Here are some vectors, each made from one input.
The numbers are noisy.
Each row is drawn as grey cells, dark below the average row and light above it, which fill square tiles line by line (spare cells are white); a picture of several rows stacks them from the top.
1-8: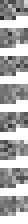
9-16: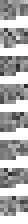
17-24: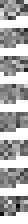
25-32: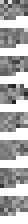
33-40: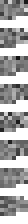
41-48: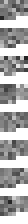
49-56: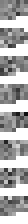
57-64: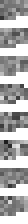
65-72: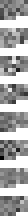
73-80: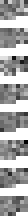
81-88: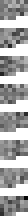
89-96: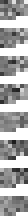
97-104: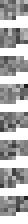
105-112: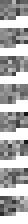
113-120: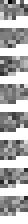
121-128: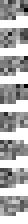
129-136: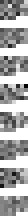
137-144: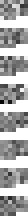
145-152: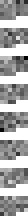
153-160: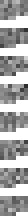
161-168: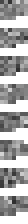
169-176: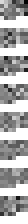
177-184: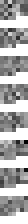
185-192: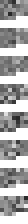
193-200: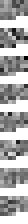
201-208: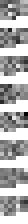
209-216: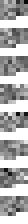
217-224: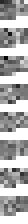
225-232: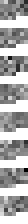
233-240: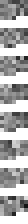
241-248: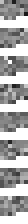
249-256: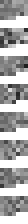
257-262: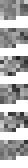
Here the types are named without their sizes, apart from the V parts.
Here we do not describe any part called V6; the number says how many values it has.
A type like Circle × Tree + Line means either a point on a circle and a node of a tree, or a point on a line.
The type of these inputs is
Bool × (Line + V6).
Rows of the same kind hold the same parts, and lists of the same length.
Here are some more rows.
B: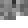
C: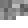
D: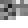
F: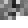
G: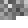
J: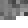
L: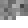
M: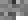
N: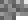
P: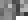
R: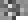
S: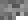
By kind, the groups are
B, G, J, M, S
C, D, F, L, N, P, R

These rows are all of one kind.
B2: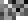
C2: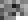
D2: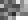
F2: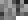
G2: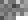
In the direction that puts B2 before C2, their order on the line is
B2, F2, D2, C2, G2.
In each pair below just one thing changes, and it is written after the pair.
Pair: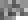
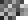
the true/false value
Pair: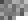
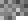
the true/false value
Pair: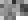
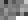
the true/false value
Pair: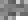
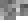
the value of V6
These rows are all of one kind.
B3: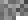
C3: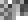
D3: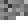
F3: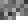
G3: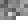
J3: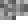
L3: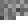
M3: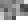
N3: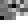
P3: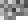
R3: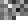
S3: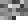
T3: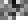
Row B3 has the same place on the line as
F3, L3 and R3.
